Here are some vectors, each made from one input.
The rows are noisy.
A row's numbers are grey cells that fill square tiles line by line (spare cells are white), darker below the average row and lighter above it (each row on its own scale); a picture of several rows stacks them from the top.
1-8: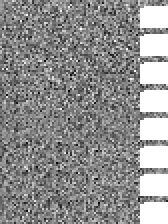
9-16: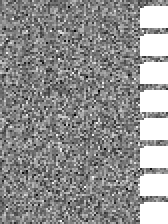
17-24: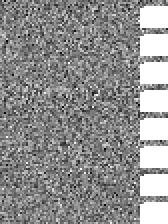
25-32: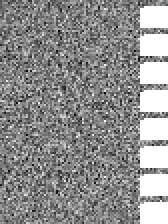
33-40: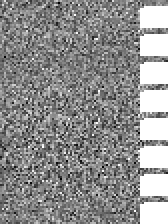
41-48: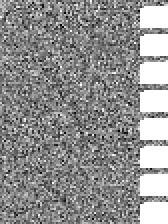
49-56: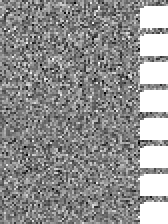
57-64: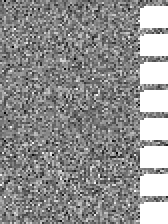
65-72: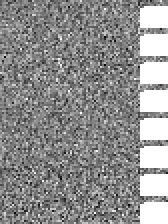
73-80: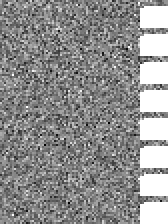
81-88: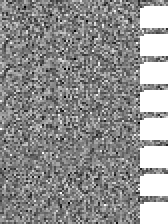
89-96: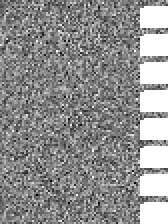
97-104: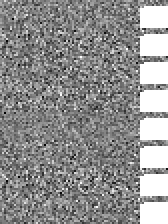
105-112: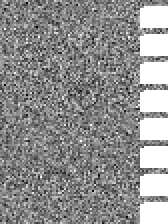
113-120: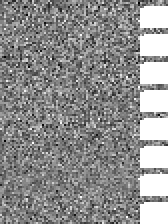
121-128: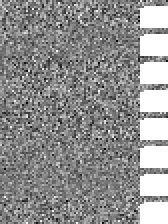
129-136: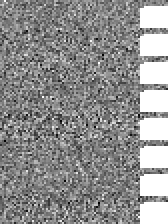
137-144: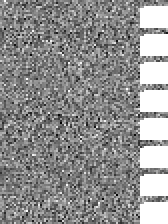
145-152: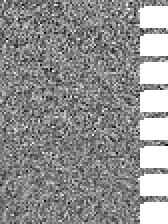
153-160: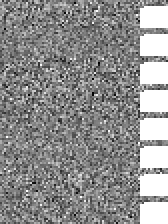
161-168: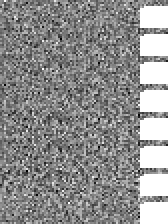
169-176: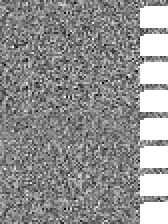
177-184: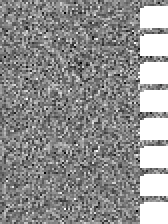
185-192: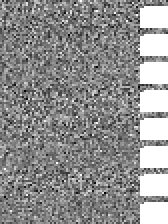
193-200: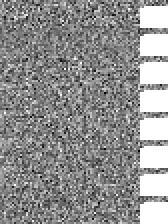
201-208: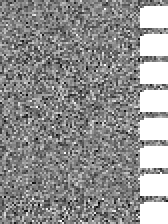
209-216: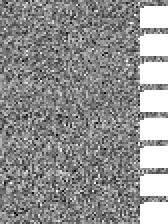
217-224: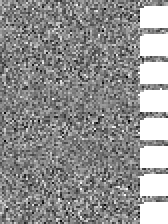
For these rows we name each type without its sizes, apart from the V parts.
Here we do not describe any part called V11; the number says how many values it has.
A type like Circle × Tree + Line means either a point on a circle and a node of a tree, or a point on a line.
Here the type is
Bool × (Circle + Tree) + V11.
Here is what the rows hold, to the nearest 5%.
About 65% of them hold a true/false value, together with either a point on a circle, or a node of a tree. The rest hold a value of V11.
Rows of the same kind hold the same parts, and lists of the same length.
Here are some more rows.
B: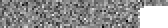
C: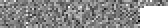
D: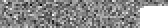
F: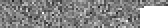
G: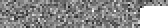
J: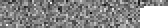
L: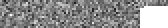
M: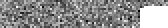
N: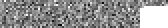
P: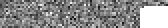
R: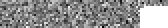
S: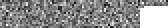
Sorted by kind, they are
B, C, D, N, R
F, J, L
G, M, P, S

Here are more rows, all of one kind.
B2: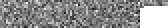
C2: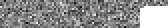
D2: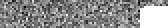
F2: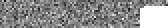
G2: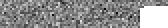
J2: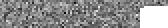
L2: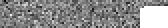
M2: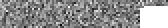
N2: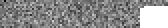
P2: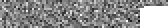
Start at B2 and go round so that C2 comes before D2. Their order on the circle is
B2, C2, D2, F2, J2, G2, N2, L2, M2, P2.
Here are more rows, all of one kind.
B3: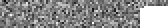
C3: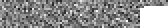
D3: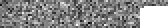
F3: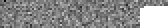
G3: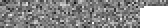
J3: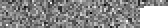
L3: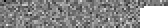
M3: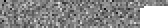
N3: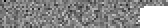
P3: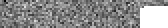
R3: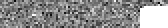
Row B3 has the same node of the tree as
G3, L3 and R3.
